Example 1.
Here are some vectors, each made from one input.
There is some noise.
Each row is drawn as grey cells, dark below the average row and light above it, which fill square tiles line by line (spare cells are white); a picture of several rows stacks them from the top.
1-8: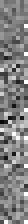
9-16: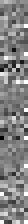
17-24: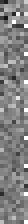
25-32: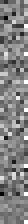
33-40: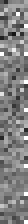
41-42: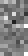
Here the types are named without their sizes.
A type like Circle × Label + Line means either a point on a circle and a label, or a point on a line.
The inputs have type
Bool × Bool × Bool + Unit.
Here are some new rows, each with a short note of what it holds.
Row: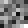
a fixed value
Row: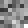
a fixed value
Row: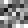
a fixed value
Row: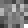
a fixed value
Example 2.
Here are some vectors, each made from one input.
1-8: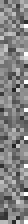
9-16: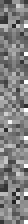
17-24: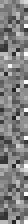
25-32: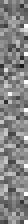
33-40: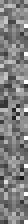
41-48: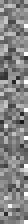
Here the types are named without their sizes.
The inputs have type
Label.
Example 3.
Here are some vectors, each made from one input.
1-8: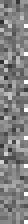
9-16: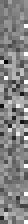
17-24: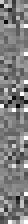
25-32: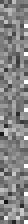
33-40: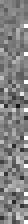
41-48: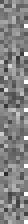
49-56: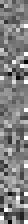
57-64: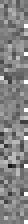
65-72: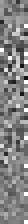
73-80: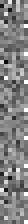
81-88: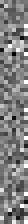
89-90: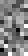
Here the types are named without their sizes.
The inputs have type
Label.
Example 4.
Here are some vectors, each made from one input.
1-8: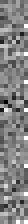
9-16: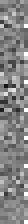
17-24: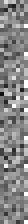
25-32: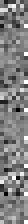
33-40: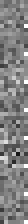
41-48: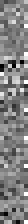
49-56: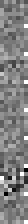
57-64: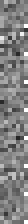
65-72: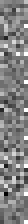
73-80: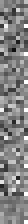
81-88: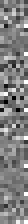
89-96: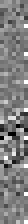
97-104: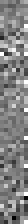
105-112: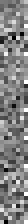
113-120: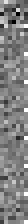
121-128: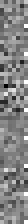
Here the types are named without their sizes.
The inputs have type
Bool × Bool × Bool.
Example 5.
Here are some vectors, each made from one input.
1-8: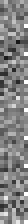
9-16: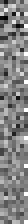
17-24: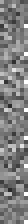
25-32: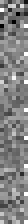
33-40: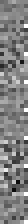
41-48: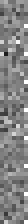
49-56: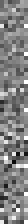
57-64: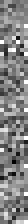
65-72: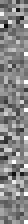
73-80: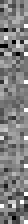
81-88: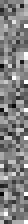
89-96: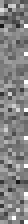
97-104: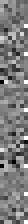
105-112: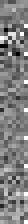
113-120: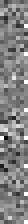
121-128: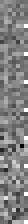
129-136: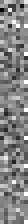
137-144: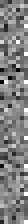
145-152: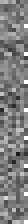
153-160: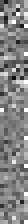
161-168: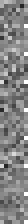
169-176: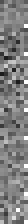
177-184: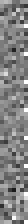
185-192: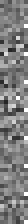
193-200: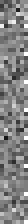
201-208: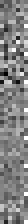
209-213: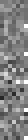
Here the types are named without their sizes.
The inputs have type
Line.
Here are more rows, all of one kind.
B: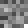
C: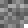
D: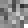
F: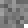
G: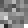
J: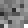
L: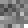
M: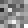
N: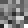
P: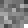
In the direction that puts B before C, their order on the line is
D, G, N, P, B, M, F, L, J, C.
